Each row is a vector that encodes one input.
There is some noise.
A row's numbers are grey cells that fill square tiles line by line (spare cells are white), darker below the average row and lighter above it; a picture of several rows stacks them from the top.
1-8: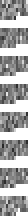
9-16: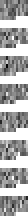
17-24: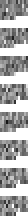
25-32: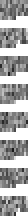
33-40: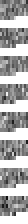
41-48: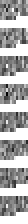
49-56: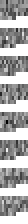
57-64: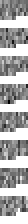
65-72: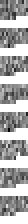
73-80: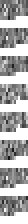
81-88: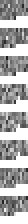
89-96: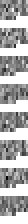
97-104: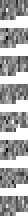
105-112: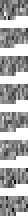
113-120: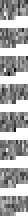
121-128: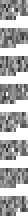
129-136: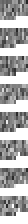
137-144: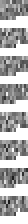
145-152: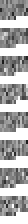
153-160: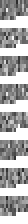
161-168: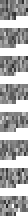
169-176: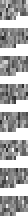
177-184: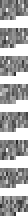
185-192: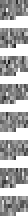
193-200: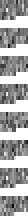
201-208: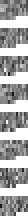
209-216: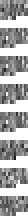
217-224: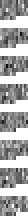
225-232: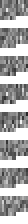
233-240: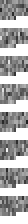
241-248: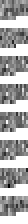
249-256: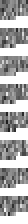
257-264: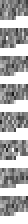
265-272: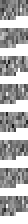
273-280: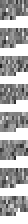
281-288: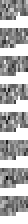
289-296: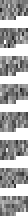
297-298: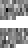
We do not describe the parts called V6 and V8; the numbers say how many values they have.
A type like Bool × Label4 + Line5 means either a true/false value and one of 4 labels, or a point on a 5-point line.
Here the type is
(Line7 + V8) × Tree11 + Line10 + V6.
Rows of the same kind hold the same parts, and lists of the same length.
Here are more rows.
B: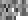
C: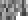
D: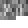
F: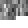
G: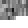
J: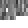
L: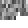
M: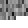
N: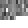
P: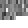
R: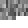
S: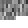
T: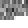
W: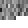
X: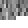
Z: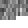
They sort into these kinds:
B, C, L
D, F, M, R, S, W, X, Z
G, T
J, N, P

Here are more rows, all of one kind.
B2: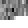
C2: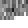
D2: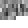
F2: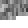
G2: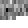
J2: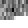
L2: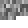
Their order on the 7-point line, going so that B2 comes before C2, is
D2, F2, B2, J2, C2, G2, L2.
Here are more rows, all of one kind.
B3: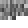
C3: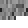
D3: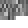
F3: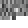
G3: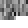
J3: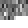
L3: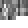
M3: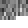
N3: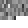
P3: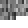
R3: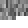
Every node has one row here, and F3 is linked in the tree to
P3.
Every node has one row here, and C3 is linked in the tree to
B3, N3 and R3.
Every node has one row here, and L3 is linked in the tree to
D3.
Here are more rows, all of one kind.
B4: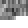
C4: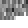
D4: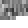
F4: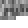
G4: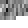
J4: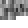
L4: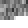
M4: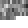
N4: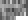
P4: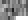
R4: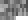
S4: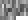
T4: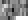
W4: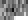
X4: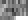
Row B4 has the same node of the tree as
N4, P4, R4 and X4.
